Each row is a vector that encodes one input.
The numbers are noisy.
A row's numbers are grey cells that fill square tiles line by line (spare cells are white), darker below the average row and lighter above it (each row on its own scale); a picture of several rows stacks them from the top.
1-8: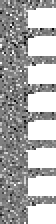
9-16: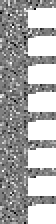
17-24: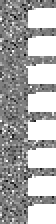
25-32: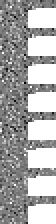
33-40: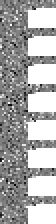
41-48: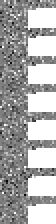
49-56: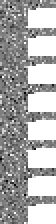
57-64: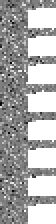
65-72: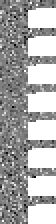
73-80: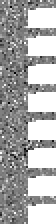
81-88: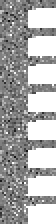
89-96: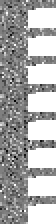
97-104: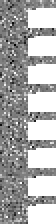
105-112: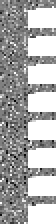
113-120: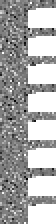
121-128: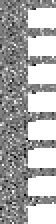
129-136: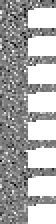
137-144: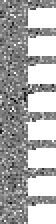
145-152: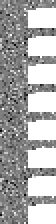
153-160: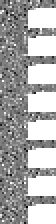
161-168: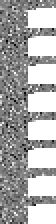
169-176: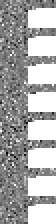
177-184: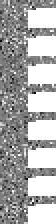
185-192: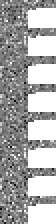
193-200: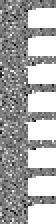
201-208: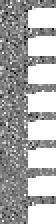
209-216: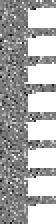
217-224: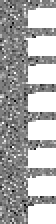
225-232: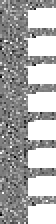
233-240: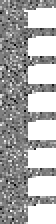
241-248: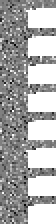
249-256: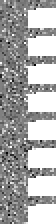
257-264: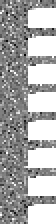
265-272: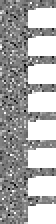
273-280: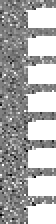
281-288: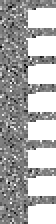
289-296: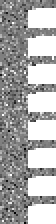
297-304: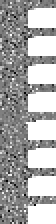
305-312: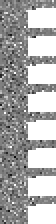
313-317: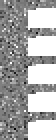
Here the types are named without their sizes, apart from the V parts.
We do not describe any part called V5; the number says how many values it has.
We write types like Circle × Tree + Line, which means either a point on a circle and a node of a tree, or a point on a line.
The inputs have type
List(Bool × V5).
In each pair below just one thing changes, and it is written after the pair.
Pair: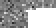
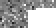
the true/false value in item 2 of the list
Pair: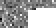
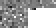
the value of V5 in item 1 of the list
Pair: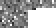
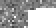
the value of V5 in item 1 of the list
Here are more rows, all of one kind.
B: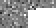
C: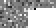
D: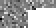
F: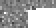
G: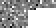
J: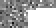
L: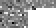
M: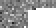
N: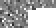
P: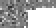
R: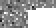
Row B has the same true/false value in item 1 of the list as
C, G and J.
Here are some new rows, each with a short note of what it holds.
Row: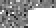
a list of one item
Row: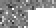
a list of two items
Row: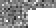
the empty list
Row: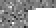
a list of one item
